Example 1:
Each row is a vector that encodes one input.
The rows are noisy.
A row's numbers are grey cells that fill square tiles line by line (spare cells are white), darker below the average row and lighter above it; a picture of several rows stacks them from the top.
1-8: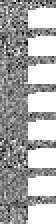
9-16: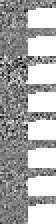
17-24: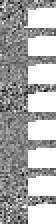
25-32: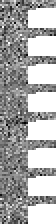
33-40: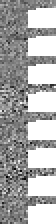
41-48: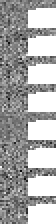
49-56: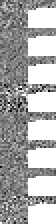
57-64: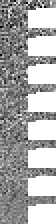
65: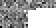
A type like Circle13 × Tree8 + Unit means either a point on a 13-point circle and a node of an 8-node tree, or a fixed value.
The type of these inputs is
Bool × Bool × Bool × Circle9 + Unit.
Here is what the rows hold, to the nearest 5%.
About 95% of them hold a point on a 9-point circle and three true/false values. The rest hold a fixed value.
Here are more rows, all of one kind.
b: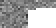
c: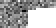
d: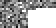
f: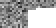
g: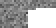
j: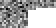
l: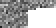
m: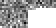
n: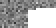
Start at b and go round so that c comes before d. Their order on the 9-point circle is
b, l, c, m, f, g, n, j, d.
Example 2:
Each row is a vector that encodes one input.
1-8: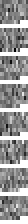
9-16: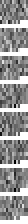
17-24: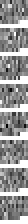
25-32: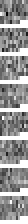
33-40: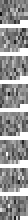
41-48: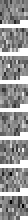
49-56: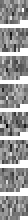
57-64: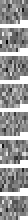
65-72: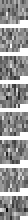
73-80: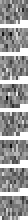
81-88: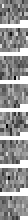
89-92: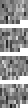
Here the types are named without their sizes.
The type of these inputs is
Bool × Bool × Bool × Bool × Circle.
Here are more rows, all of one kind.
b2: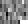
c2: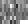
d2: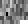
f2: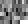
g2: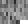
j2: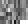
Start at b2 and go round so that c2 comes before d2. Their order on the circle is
b2, c2, d2, f2, j2, g2.
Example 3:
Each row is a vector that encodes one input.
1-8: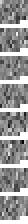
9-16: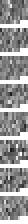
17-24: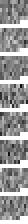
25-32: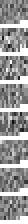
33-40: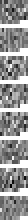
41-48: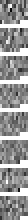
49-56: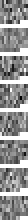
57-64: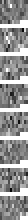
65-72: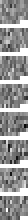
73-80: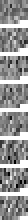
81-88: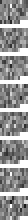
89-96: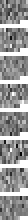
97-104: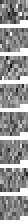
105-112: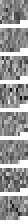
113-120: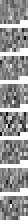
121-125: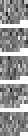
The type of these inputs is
Bool × Bool × Bool × Bool × Tree13.
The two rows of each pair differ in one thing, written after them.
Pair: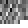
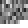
the node of the tree
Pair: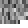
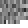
one of the four true/false values
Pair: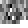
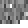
the node of the tree
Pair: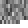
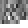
the node of the tree
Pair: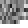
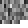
the node of the tree
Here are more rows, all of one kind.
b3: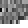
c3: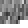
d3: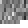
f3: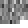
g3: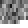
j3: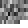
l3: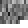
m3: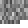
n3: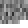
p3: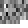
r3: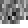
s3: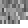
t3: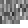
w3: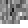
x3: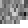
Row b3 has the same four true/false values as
l3, m3, r3 and s3.
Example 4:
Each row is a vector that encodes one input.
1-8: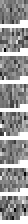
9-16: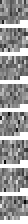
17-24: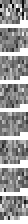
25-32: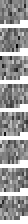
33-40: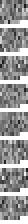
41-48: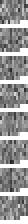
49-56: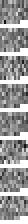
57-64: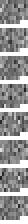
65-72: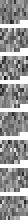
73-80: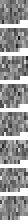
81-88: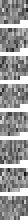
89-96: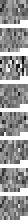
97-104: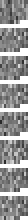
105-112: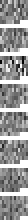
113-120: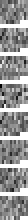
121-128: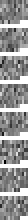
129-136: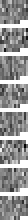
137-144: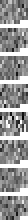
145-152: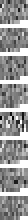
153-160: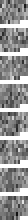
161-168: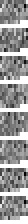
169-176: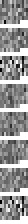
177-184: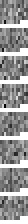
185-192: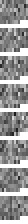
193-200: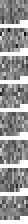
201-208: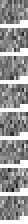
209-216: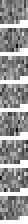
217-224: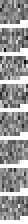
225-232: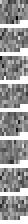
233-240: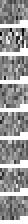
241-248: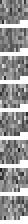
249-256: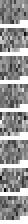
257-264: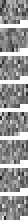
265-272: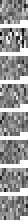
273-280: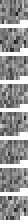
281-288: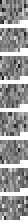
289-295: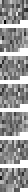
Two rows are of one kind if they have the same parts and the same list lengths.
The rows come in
3 kinds.
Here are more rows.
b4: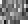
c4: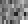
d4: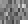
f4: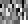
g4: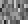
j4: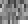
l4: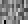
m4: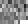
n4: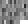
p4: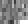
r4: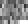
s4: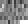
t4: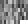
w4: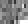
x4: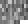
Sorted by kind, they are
b4, g4, l4, t4, x4
c4, d4, j4, m4, n4, p4, r4, s4, w4
f4

